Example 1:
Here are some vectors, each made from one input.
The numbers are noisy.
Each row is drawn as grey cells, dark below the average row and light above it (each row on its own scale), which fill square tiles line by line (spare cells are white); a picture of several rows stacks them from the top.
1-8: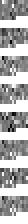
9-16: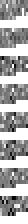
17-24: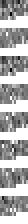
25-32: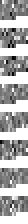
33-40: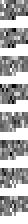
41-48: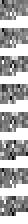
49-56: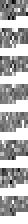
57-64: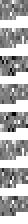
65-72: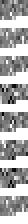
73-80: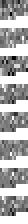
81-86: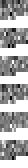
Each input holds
a list of up to two points on a 6-point line.
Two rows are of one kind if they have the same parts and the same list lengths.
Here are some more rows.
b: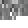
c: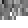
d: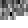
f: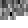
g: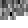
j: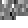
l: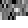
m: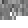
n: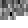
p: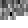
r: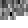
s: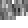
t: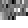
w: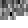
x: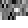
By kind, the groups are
b, c, m, s
d, f, g, n, p, r, w
j, l, t, x

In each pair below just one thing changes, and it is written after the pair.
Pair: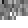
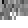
the place on the 6-point line in item 1 of the list
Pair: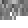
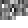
the place on the 6-point line in item 2 of the list
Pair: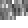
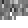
the place on the 6-point line in item 1 of the list
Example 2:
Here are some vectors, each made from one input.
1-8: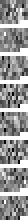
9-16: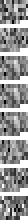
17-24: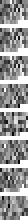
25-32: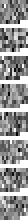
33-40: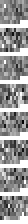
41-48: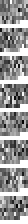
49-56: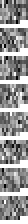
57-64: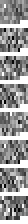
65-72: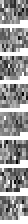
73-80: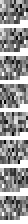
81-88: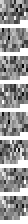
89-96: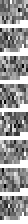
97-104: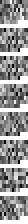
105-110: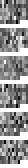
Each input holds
either a point on a 9-point circle, or a fixed value, or three true/false values.
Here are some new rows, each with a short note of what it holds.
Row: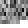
a point on a 9-point circle
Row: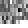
three true/false values
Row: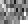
a point on a 9-point circle
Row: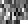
a point on a 9-point circle
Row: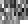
a point on a 9-point circle
